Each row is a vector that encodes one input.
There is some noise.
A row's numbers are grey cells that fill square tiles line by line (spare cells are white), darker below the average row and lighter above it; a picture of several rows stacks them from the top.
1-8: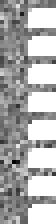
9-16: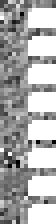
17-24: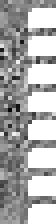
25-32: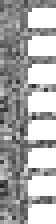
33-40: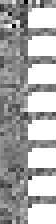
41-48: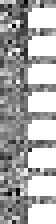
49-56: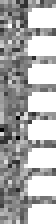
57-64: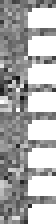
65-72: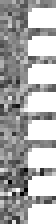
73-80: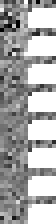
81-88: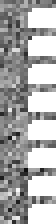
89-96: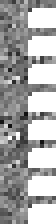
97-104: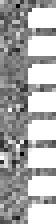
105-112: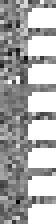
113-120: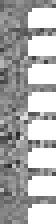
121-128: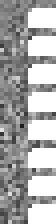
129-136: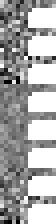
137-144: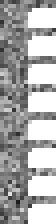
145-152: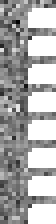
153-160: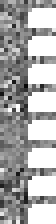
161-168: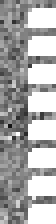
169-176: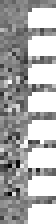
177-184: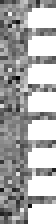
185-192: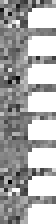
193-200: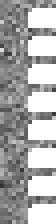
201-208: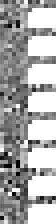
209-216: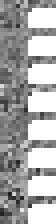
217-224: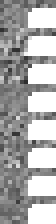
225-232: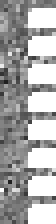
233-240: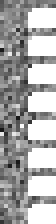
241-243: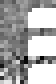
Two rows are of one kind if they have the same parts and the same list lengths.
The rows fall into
3 kinds.
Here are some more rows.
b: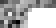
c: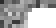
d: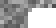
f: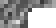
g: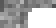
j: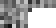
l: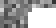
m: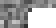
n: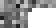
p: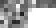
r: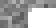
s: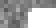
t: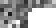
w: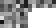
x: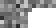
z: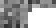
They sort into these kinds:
b, d, n, p, s, x, z
c, f, g, j, m, t, w
l, r

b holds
a node of an 8-node tree and a true/false value.
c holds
three labels (each one of 5).
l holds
one of 4 labels.
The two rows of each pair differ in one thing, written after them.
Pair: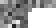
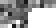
the node of the tree
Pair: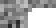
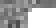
the node of the tree
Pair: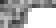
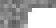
the node of the tree
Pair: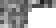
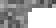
the node of the tree
